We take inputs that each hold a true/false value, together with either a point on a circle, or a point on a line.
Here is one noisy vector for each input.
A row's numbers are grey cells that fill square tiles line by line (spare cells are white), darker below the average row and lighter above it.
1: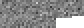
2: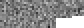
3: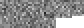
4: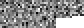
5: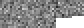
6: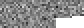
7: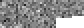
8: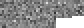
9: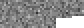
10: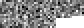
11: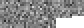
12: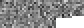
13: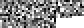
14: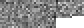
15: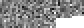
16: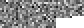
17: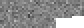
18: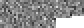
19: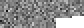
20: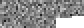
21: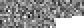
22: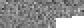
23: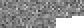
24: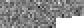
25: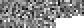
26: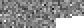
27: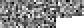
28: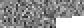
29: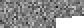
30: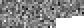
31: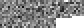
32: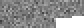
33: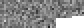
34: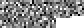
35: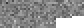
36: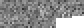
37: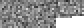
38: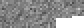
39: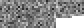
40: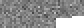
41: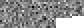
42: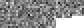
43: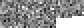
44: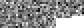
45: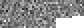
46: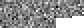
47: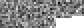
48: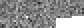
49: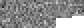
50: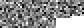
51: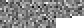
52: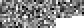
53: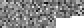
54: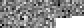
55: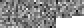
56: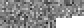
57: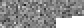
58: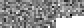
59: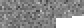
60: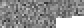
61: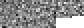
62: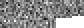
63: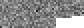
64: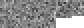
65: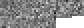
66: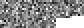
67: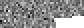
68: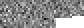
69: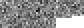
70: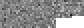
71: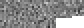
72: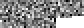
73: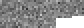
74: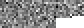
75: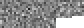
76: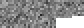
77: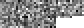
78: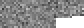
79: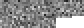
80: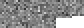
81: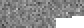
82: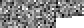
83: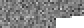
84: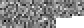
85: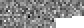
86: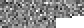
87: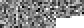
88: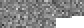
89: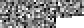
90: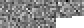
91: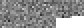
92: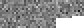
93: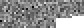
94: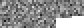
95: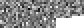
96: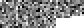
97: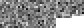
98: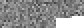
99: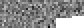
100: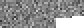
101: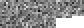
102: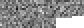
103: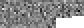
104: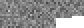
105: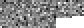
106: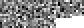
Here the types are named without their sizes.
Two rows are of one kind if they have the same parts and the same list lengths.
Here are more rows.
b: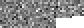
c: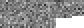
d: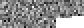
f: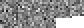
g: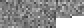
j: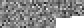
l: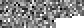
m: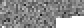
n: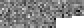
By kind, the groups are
b, d, f, j, m
c, g, l, n

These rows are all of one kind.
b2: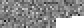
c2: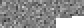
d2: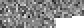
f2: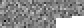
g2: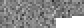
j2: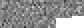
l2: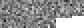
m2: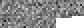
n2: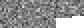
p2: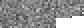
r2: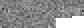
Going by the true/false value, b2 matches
d2 and g2.
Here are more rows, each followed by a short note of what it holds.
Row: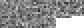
a point on a line and a true/false value
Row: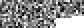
a point on a circle and a true/false value
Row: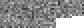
a point on a circle and a true/false value
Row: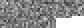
a point on a line and a true/false value
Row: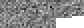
a point on a circle and a true/false value
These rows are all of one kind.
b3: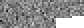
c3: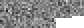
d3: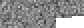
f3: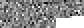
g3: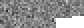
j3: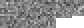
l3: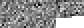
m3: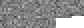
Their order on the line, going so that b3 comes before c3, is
d3, b3, j3, c3, g3, f3, l3, m3.
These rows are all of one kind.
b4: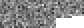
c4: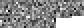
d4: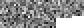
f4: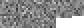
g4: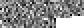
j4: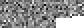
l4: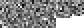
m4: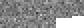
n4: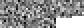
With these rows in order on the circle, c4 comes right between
m4 and n4.
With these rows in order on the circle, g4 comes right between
l4 and m4.
